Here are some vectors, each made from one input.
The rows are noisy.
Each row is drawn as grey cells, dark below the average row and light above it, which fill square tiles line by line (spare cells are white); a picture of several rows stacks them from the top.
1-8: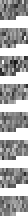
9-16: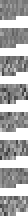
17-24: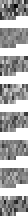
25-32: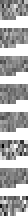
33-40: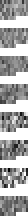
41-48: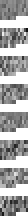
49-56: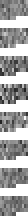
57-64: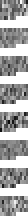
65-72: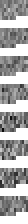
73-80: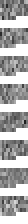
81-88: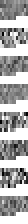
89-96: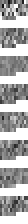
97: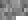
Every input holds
a point on a 6-point line, together with either one of 6 labels, or a point on a 6-point line.
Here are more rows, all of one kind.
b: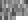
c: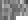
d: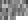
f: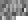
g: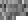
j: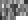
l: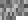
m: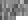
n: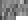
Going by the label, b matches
g, m and n.
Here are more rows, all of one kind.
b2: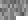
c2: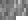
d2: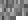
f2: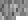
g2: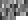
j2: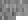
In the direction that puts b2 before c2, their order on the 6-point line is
g2, d2, b2, f2, j2, c2.
